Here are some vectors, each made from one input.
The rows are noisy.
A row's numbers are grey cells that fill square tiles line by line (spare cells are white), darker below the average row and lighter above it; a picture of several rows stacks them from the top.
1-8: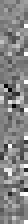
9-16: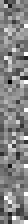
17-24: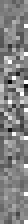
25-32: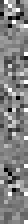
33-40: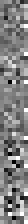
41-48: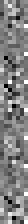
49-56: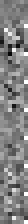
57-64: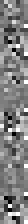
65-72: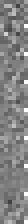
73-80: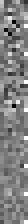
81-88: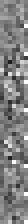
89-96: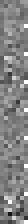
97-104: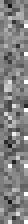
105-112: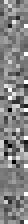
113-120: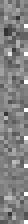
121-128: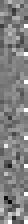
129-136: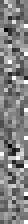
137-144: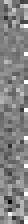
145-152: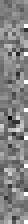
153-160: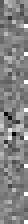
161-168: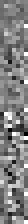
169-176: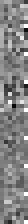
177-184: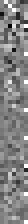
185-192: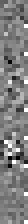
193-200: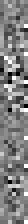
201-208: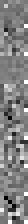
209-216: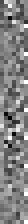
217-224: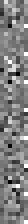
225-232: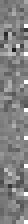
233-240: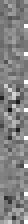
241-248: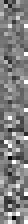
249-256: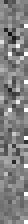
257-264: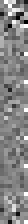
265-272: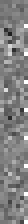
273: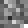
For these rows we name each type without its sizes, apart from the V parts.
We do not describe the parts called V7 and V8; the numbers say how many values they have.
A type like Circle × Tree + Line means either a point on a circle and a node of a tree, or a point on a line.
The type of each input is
Bool × (Tree + V8) + V7.
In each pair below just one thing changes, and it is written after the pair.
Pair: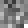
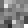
the true/false value
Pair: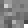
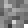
the true/false value
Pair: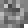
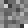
the value of V8
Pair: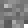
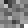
the value of V8
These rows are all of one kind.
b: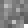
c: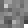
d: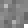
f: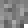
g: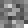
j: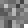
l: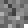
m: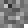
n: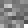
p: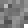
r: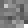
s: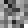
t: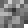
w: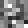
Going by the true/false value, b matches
d, f and l.
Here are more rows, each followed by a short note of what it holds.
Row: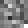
a node of a tree and a true/false value
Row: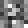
a true/false value and a value of V8
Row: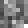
a node of a tree and a true/false value
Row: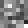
a true/false value and a value of V8
